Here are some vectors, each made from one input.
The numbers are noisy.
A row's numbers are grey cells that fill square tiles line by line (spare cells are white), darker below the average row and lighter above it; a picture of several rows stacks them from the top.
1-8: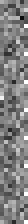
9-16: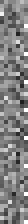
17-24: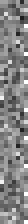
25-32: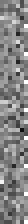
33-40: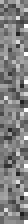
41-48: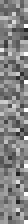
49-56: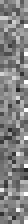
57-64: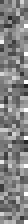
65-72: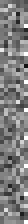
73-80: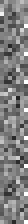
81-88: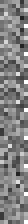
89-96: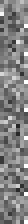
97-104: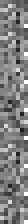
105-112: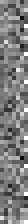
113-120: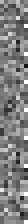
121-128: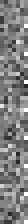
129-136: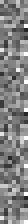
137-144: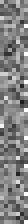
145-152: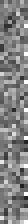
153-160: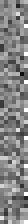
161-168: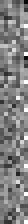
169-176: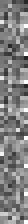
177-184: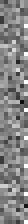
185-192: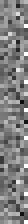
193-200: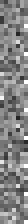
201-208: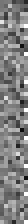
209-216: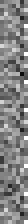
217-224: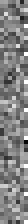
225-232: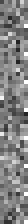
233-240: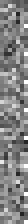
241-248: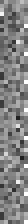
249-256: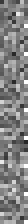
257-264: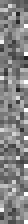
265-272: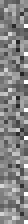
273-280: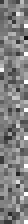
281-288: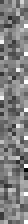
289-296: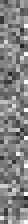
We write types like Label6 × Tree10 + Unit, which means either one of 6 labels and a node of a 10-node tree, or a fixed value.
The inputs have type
Circle9 + Line15.
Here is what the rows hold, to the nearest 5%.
About 35% of them hold a point on a 9-point circle. The rest hold a point on a 15-point line.
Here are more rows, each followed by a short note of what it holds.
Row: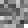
a point on a 9-point circle
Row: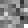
a point on a 9-point circle
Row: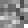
a point on a 9-point circle
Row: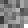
a point on a 15-point line
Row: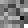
a point on a 9-point circle
